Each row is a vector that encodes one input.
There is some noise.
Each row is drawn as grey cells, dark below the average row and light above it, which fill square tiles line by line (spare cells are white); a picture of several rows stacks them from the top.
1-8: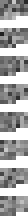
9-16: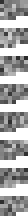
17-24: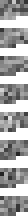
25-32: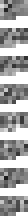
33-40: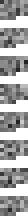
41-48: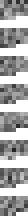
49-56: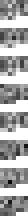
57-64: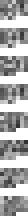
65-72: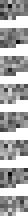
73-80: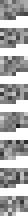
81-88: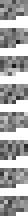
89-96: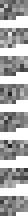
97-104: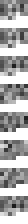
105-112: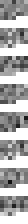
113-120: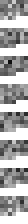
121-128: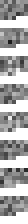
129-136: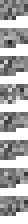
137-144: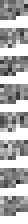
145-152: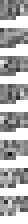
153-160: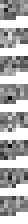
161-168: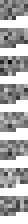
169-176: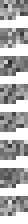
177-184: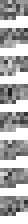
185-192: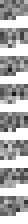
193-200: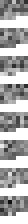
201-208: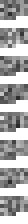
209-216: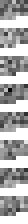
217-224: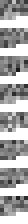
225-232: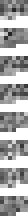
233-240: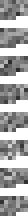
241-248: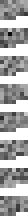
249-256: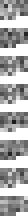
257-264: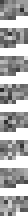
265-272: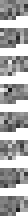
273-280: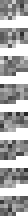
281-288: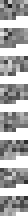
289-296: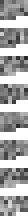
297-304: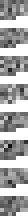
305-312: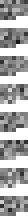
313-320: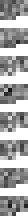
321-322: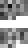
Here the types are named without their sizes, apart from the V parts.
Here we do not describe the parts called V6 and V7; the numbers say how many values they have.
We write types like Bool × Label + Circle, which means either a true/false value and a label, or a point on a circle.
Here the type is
(Circle + Unit) × V6 × V7 + Line.
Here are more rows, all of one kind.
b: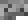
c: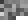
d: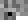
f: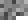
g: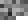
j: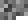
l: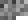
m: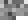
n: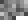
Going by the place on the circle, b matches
c and l.
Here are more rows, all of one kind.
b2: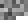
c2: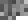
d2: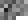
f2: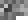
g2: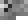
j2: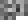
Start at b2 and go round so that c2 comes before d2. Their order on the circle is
b2, c2, j2, d2, f2, g2.
